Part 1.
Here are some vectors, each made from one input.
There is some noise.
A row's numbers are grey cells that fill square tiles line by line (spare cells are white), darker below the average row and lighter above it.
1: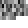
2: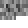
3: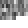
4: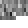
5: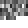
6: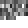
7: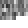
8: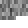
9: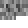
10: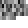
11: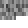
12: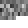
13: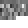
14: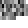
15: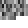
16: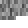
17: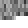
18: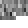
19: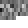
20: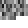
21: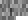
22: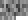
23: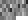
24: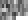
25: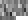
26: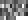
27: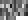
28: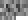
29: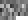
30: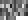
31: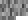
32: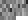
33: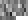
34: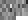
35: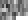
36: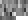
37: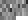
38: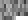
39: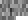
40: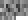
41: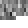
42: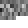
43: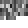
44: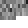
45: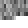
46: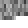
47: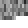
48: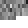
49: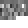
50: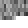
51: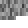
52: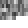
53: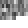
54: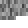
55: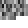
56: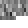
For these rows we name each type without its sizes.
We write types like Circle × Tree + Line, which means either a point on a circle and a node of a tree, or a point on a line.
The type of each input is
Line.
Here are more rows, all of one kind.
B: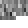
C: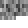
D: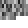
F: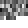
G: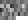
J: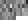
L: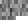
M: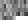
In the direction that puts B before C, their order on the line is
F, G, M, B, L, J, C, D.
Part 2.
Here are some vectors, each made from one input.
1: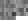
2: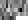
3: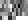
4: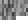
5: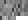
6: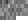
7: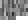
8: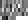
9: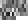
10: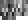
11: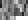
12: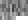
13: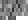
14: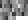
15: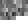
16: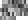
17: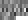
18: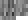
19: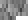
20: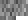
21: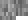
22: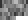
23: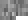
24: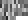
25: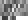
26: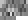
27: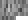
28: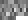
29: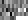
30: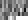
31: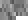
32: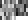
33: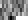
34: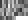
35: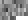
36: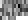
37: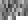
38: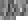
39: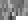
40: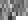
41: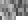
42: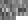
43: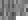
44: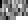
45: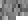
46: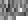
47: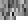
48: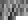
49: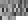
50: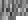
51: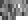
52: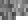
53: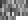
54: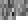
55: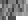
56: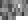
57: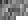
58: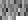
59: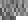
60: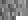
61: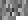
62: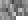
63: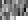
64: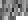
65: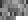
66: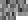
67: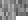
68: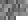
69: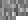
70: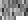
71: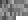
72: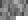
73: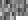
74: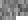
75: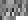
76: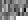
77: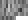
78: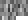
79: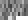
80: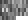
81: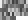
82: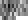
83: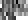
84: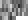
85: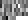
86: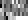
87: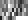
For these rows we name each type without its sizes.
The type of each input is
Label.
